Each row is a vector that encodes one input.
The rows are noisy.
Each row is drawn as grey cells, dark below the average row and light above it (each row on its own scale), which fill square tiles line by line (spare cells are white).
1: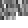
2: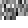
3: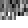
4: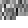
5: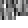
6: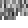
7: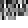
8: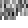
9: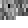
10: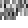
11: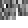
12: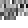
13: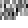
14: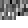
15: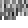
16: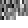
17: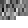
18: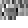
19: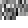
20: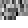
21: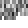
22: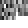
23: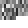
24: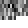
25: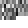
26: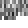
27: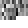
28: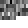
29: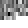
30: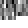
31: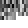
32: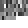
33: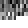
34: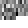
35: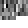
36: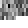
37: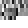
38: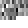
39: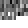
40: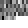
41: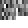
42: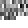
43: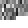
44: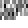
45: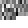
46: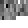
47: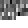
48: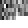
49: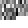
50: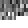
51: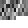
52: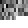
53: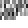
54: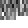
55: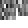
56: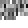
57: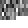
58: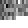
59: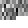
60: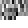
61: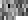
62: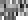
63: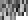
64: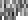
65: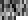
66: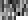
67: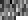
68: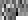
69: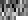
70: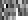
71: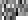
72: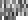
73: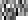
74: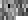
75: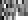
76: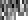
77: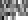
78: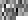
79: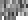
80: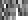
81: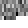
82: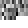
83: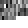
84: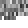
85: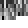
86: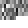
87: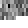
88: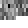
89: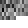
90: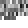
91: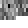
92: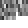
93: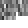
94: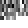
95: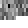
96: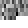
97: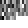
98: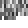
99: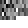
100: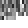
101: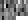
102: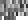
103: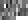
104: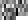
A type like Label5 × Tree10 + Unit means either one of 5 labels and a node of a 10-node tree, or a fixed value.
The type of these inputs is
List2(Bool × Line4).
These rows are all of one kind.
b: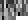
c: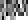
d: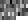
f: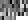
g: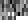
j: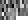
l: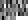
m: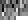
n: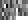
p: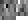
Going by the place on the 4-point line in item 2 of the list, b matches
d, f, j and l.
